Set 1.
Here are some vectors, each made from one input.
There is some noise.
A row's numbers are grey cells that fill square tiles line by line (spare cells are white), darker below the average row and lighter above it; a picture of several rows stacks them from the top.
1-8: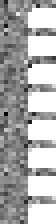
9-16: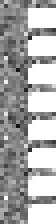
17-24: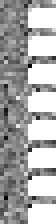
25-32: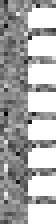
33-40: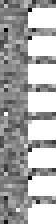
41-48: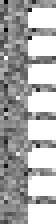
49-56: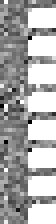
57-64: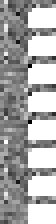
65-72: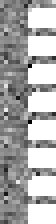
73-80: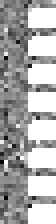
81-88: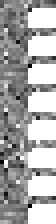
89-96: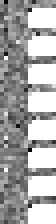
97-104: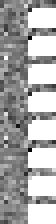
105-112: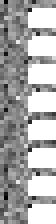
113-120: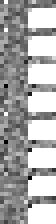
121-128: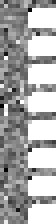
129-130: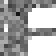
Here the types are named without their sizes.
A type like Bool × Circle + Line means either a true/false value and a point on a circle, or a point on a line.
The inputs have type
Bool × Bool × Bool + Unit.
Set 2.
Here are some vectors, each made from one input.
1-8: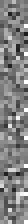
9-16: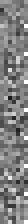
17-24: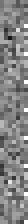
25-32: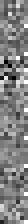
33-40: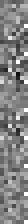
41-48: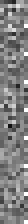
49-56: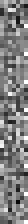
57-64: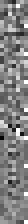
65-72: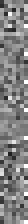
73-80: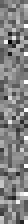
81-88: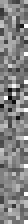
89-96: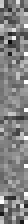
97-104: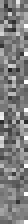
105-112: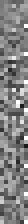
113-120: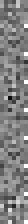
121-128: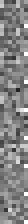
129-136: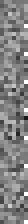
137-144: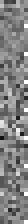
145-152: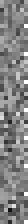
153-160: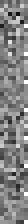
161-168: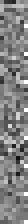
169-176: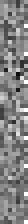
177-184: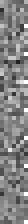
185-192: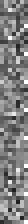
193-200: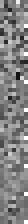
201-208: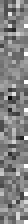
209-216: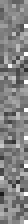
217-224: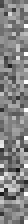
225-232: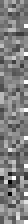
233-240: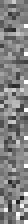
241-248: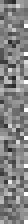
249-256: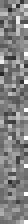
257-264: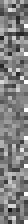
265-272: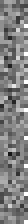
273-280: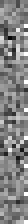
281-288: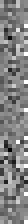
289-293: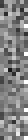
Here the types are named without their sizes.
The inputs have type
Line.
